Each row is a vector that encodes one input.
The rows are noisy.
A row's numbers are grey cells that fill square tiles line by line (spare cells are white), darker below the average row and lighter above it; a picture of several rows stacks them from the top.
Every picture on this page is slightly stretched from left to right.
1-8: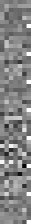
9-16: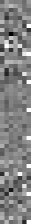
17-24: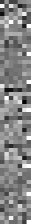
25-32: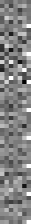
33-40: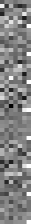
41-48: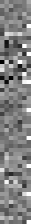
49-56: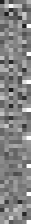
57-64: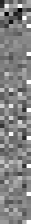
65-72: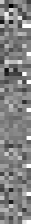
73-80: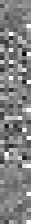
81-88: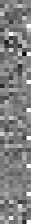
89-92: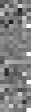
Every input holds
a point on a 6-point line, together with either a point on a 6-point line, or three true/false values.
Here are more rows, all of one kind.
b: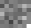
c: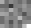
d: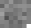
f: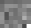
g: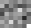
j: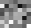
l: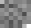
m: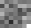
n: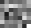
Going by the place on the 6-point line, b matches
f and m.
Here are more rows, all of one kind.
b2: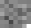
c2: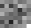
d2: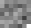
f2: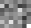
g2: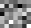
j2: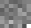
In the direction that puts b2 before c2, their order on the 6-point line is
f2, d2, b2, j2, c2, g2.
